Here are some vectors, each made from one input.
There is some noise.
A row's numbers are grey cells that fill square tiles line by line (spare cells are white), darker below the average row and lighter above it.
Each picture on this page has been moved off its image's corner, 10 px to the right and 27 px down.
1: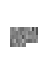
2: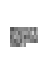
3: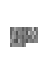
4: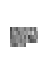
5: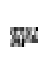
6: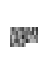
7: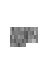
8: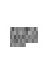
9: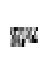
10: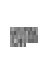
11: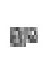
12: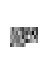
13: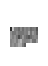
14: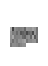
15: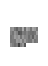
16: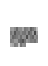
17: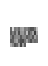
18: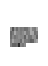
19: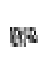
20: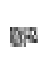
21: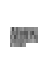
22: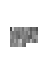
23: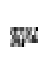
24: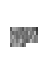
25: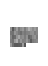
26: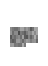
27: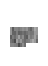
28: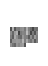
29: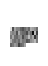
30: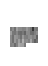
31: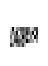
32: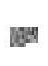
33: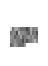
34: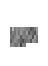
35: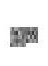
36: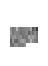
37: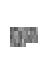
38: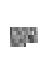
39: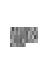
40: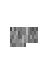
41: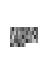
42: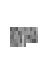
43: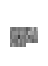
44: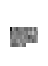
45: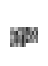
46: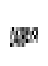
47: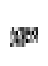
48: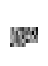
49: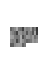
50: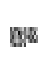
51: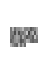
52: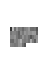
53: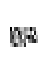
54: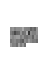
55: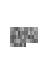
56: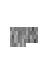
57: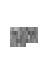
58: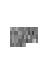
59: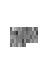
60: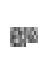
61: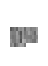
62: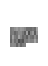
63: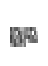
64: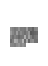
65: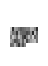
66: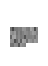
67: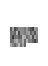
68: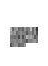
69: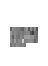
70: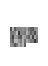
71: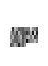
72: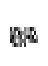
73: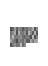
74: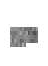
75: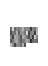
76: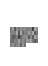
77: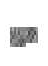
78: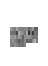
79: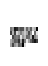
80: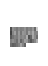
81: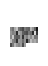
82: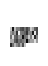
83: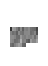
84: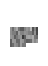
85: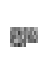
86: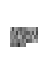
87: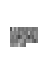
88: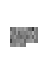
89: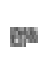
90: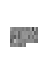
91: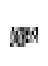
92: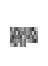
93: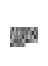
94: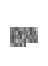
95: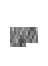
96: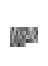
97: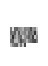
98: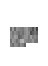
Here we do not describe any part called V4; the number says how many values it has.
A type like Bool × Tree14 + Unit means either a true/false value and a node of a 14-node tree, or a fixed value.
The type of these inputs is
(Bool × Bool × Bool + Circle8) × V4 + Unit.
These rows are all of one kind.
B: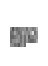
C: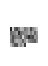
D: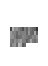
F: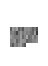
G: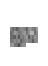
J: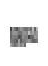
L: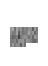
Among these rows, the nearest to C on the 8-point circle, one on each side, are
D and F.
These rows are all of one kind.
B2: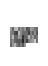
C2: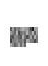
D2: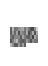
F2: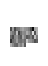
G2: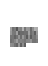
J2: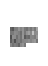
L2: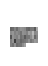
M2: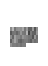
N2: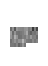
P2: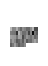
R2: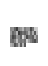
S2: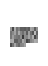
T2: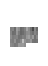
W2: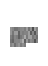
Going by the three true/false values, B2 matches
C2, F2, J2 and L2.
